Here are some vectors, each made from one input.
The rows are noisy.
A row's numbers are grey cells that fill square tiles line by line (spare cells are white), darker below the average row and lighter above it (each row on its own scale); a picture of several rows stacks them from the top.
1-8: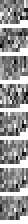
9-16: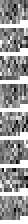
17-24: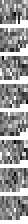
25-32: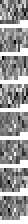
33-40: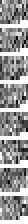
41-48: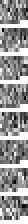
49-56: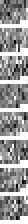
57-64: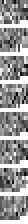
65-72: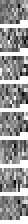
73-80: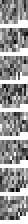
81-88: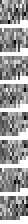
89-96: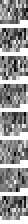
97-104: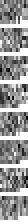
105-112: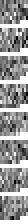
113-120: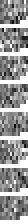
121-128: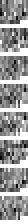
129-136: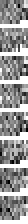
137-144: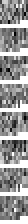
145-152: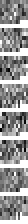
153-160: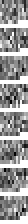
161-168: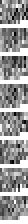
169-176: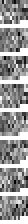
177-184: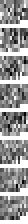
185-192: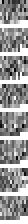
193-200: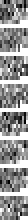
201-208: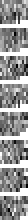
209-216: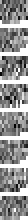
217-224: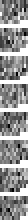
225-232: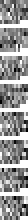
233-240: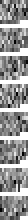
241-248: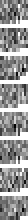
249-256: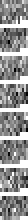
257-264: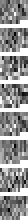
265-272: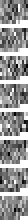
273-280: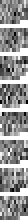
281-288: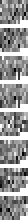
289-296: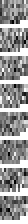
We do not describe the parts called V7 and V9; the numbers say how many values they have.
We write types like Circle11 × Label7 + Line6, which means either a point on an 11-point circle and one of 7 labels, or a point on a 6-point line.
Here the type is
(Bool × Circle6 + V7) × V9.
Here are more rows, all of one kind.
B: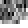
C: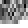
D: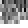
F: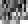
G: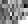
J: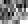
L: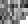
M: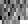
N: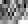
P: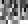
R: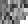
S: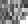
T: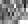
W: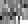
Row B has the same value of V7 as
D, J and S.
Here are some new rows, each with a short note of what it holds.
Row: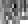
a value of V7 and a value of V9
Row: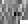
a point on a 6-point circle, a true/false value and a value of V9
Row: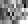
a value of V7 and a value of V9
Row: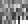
a point on a 6-point circle, a true/false value and a value of V9
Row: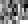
a value of V7 and a value of V9
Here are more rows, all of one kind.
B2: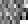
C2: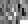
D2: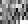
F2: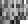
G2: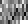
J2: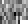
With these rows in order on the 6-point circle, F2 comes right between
B2 and J2.
